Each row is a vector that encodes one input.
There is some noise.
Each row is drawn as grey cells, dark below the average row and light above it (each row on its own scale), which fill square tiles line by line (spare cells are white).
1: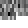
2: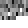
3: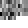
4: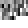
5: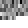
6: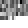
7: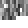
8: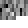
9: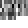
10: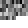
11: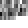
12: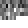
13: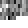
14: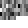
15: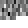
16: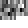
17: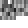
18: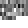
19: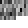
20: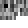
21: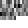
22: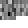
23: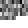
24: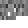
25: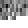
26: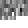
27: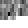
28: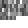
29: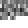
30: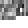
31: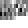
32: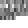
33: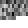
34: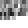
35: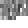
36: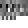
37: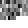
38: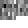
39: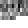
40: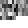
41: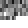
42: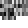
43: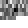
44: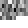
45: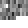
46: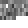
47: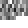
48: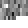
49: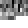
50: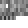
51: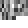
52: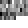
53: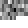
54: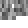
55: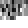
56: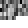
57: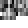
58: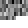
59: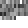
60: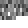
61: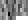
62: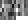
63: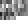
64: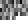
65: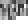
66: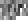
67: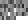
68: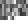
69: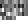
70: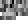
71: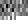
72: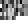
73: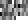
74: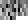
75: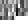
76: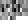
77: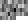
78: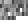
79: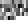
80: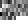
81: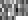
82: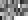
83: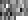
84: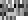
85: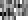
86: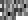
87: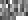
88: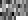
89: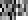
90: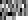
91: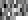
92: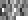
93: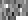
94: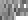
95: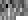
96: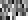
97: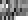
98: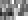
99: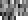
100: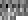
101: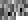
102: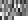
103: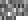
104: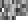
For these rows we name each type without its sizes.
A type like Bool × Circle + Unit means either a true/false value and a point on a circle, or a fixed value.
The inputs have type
Bool × Bool × Bool × Bool × Line × (Tree + Unit).
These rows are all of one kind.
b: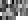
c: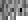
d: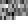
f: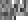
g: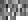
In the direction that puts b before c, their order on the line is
b, g, c, f, d.
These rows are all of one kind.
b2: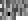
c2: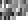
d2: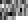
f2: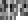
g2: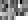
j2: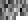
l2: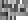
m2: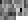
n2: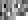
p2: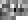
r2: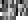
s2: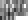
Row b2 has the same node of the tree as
j2 and p2.
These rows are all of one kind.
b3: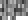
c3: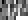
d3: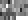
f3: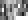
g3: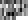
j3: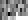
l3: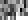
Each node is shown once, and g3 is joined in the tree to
d3.
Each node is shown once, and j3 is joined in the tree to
b3 and f3.
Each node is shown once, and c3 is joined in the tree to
b3 and l3.
